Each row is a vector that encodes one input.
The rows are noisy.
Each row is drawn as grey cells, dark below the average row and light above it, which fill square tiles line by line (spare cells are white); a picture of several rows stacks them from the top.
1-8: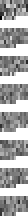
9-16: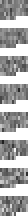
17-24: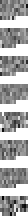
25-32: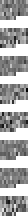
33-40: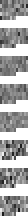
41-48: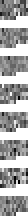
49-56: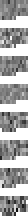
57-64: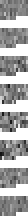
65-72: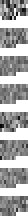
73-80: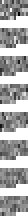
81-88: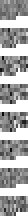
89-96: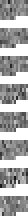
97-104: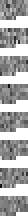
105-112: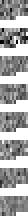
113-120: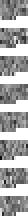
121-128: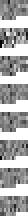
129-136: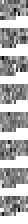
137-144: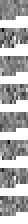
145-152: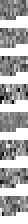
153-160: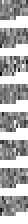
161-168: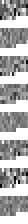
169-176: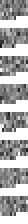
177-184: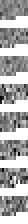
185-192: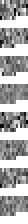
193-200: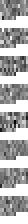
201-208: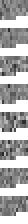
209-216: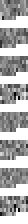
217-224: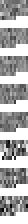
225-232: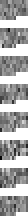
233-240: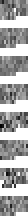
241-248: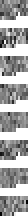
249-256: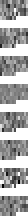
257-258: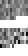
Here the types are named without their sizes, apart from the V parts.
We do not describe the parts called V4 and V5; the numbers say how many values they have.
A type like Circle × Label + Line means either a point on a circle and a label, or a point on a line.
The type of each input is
(Bool × Bool × Bool + Tree) × Label × V5 + V4.
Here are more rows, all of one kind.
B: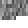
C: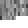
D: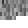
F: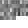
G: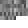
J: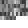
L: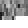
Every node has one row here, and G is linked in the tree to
J.
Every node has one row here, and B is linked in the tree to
L.
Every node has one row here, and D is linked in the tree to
C.
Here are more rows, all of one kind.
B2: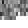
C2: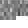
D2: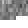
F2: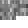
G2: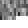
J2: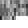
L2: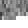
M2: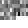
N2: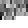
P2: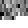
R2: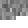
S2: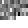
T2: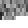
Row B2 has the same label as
F2 and P2.
